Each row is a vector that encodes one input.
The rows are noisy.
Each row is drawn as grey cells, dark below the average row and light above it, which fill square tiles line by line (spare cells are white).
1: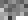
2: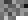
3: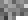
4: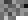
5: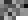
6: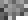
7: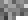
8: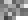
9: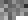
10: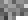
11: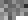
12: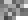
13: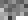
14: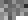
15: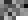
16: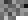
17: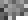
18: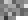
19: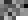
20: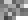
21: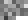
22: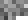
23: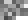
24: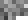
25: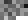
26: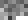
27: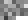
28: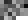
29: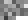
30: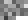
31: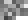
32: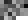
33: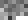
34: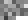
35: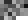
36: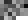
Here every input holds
a point on a 4-point line and a true/false value.
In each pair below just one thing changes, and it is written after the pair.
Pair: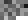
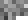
the true/false value
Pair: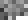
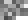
the place on the 4-point line
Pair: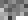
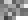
the true/false value
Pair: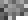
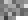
the place on the 4-point line
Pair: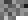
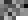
the place on the 4-point line
